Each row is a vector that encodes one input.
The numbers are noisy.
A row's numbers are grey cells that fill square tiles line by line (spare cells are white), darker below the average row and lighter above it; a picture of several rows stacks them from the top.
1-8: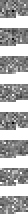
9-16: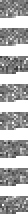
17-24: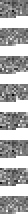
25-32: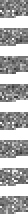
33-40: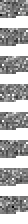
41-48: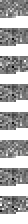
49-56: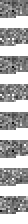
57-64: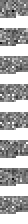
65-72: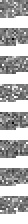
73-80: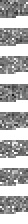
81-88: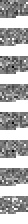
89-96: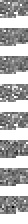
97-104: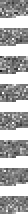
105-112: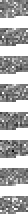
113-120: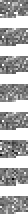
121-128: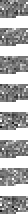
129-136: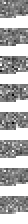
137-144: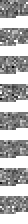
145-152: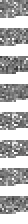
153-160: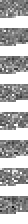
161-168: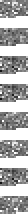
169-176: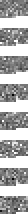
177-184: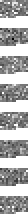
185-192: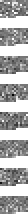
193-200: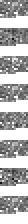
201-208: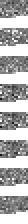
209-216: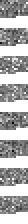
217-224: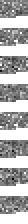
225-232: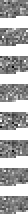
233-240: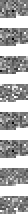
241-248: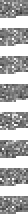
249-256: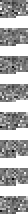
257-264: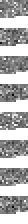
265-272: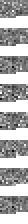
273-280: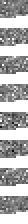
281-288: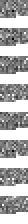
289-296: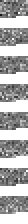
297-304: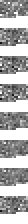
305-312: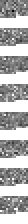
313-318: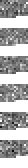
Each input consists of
four true/false values.
